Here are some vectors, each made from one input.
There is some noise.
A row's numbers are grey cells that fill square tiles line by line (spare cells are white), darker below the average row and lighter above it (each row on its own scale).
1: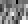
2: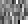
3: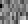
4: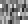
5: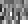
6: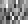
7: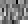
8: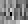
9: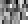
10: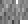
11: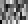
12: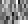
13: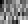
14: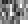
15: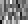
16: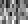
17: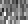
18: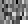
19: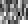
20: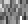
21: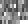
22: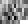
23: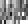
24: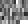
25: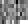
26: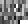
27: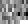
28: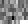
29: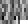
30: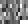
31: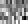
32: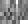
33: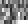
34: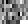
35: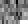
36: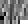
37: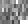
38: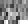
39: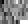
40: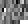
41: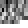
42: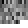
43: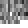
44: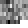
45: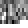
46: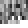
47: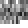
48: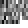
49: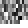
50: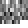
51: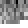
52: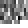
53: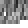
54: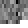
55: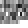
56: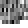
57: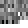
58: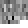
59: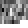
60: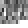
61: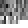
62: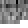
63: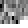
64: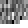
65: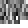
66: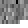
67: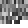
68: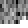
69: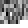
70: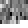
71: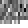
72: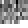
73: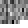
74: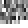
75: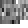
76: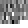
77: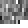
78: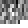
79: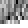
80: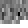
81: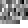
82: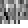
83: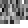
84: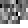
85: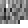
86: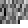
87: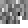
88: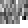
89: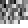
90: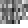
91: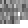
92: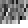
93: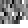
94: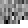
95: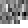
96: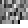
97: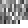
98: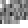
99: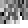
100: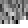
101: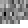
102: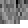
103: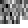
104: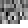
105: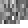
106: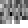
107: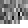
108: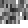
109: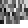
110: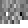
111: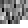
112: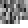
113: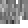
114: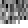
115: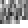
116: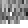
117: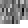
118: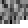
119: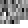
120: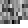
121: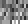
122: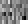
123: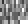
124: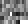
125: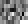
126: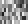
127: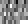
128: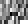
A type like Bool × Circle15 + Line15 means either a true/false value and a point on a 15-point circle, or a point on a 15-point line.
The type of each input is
Label10 × Line7 × Tree13.
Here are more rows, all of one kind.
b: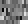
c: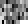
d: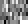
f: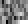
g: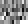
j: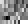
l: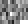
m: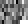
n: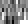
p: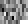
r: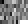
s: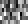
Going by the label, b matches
f, r and s.
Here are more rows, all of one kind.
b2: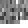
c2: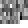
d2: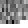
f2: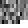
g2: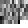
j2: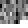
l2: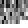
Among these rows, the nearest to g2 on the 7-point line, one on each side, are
b2 and d2.
